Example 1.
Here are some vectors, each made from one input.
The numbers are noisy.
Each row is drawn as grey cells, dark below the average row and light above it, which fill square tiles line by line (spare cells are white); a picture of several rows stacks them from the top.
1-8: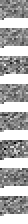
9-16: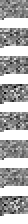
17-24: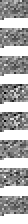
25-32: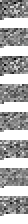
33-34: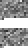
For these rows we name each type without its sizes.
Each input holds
a point on a line.
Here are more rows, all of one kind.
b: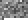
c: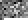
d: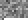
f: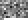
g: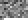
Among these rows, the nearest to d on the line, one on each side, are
b and g.
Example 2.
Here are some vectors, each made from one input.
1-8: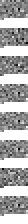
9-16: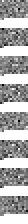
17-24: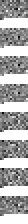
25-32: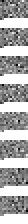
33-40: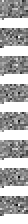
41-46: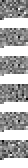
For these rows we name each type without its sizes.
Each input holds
a point on a line.
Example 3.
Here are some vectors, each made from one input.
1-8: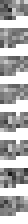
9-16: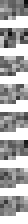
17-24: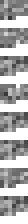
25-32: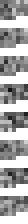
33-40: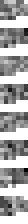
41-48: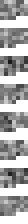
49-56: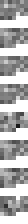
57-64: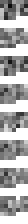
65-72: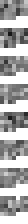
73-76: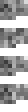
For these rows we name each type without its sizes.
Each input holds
a point on a line.
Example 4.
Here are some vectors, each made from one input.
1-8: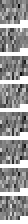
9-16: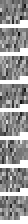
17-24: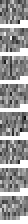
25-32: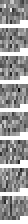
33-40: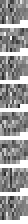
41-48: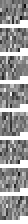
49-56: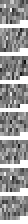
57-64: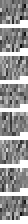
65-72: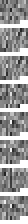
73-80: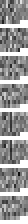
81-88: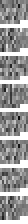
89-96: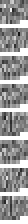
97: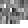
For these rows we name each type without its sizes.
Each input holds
a point on a circle.
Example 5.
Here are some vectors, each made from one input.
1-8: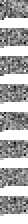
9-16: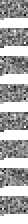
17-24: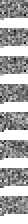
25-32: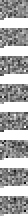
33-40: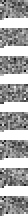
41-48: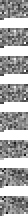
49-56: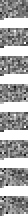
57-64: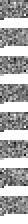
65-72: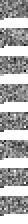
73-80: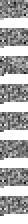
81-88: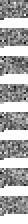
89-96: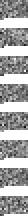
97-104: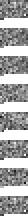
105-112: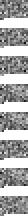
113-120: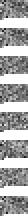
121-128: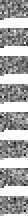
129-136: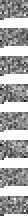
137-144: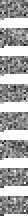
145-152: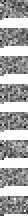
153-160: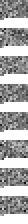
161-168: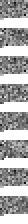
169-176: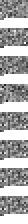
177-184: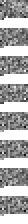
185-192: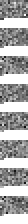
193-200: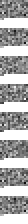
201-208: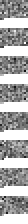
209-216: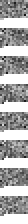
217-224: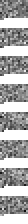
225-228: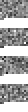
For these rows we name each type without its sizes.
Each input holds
three true/false values.
